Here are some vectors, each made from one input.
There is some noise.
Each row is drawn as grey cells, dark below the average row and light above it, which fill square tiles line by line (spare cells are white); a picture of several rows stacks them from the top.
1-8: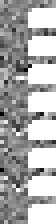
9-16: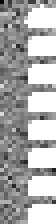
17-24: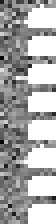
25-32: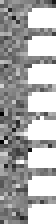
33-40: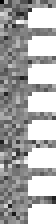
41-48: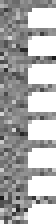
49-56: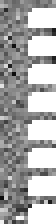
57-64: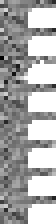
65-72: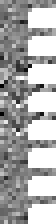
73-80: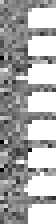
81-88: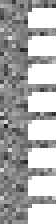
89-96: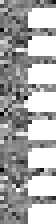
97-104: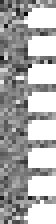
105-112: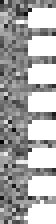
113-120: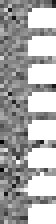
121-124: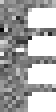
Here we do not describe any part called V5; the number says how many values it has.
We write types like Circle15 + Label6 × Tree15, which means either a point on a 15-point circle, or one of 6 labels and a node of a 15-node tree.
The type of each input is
Bool × V5 + List3(Line4).
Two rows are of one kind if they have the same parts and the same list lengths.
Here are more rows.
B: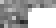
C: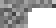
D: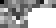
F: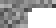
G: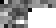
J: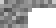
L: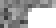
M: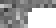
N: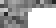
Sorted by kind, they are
B
C, F, J, L, M
D
G
N

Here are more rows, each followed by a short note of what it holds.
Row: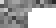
a list of one item
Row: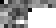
a true/false value and a value of V5
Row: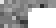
a list of three items
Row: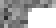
a list of two items
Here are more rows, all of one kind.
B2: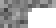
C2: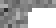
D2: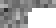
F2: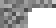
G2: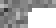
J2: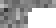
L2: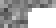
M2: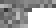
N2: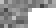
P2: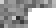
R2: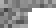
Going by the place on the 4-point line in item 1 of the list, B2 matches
L2 and N2.
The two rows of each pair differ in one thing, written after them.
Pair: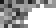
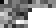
the true/false value
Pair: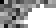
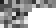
the value of V5
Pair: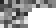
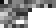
the true/false value
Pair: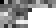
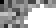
the true/false value
